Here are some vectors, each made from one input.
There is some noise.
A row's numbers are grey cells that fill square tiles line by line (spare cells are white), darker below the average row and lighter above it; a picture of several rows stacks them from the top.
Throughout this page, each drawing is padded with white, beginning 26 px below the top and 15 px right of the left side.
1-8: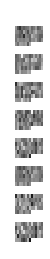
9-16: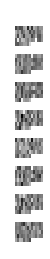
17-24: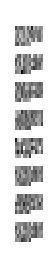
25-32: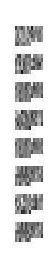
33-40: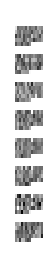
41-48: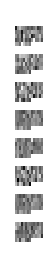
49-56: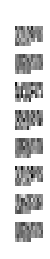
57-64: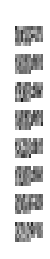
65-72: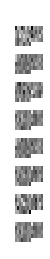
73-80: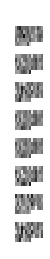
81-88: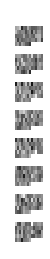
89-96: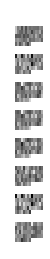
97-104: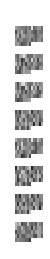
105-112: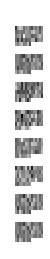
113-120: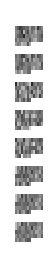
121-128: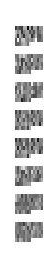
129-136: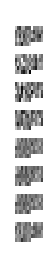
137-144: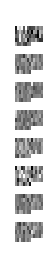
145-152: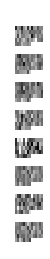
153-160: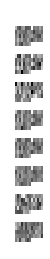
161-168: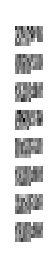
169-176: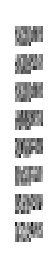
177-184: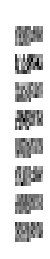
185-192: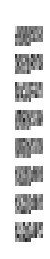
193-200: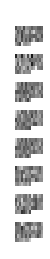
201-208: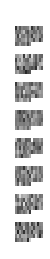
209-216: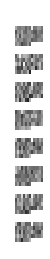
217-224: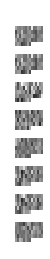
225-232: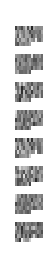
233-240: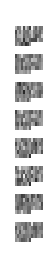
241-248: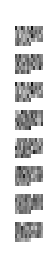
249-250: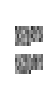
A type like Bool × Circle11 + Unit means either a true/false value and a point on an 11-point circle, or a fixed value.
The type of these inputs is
Tree9 + Unit.
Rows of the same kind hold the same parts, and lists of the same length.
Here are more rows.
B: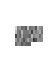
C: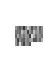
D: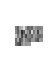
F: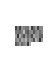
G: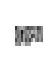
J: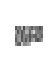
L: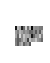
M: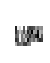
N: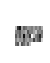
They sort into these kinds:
B, C, D, F, G, J, L, N
M

